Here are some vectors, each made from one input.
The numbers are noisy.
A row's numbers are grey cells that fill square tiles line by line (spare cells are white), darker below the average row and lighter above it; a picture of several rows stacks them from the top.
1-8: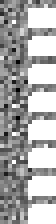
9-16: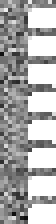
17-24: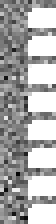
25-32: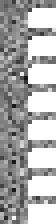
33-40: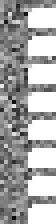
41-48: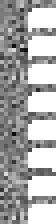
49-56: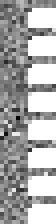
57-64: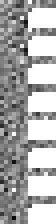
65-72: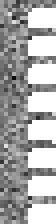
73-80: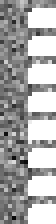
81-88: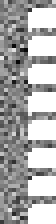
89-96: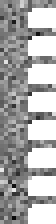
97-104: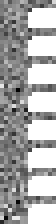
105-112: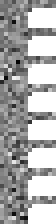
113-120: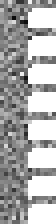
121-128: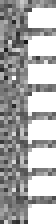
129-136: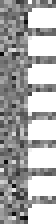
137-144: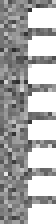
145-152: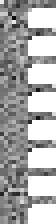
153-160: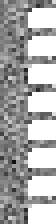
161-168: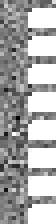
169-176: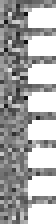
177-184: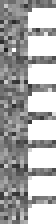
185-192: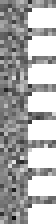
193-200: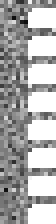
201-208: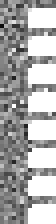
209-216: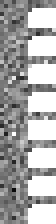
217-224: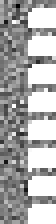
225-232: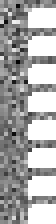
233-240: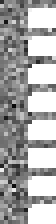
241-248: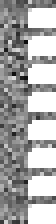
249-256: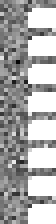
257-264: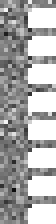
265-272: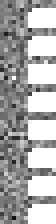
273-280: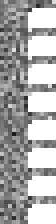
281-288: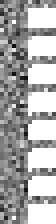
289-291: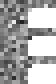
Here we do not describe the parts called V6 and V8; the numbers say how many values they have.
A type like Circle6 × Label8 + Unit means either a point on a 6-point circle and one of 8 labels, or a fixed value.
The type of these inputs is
Label4 × Line5 + V6 × V8.
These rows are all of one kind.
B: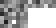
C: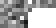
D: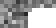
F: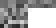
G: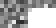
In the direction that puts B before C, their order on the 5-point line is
B, F, D, G, C.
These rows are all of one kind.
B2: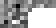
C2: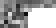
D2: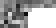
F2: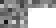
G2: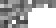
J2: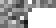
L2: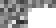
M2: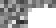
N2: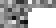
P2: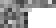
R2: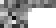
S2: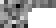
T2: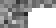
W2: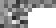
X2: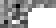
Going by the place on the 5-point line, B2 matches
G2, J2, S2 and X2.
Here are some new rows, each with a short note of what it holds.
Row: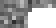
a value of V6 and a value of V8
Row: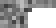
a value of V6 and a value of V8
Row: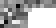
one of 4 labels and a point on a 5-point line
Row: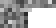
one of 4 labels and a point on a 5-point line
